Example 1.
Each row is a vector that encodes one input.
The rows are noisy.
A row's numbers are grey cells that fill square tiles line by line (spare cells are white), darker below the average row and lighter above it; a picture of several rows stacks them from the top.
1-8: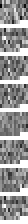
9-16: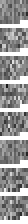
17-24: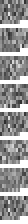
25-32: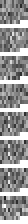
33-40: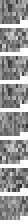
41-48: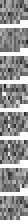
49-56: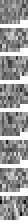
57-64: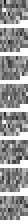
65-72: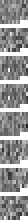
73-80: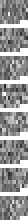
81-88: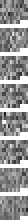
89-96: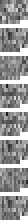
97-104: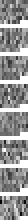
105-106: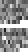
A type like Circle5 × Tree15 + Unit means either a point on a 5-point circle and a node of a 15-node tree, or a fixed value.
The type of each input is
Tree13.
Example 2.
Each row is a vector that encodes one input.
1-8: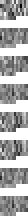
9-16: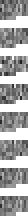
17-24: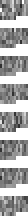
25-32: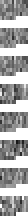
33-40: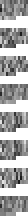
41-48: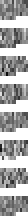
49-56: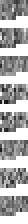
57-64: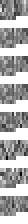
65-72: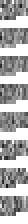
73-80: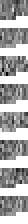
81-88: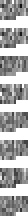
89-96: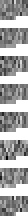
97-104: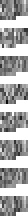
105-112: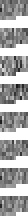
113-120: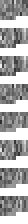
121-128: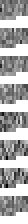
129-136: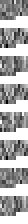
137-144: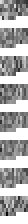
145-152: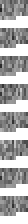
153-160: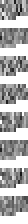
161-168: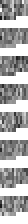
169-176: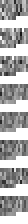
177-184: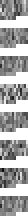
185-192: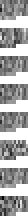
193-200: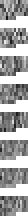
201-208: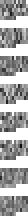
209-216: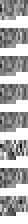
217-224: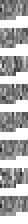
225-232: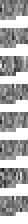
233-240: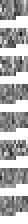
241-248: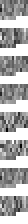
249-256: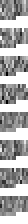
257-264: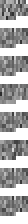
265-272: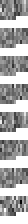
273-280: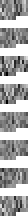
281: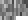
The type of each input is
Line12.
